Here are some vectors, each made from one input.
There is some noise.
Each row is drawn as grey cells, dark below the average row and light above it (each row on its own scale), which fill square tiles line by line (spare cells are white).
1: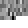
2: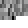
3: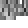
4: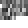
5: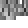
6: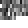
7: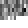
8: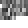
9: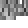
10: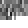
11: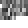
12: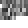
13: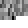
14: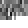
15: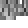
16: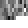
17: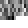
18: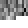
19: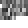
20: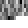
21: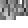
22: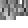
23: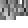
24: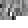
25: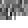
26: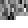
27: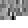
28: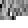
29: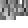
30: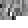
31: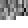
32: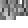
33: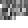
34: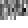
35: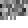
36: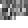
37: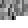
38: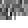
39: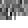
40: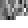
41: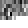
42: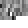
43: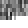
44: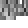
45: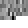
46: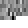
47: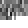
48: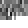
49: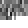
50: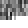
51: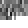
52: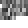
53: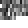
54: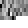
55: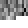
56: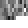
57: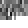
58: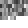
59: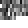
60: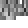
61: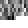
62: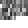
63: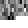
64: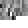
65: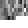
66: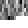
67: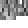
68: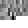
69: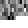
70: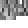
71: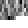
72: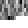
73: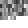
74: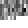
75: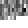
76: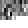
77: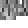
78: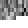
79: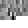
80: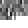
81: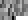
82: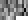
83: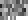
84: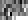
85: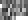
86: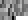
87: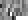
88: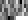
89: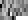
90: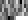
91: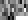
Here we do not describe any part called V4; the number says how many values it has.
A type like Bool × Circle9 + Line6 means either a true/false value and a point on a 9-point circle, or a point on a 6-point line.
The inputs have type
Bool × (Line5 + V4).
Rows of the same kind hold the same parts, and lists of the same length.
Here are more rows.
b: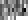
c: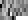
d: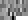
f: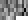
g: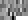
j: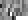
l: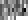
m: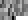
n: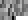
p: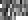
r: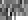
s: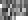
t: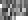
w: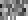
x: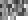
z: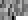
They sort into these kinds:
b, f, l, p, r, s, t, w, x
c, d, g, j, m, n, z

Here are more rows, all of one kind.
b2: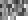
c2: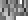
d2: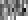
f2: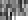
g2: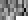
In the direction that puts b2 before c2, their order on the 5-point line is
b2, f2, d2, g2, c2.
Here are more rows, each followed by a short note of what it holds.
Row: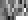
a true/false value and a value of V4
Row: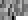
a true/false value and a value of V4
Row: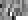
a true/false value and a value of V4
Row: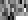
a true/false value and a value of V4
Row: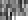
a point on a 5-point line and a true/false value
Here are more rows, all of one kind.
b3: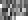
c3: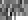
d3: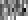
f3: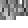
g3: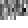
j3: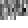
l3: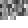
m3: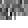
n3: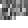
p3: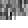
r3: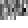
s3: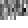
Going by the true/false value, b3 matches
c3, m3, n3 and p3.
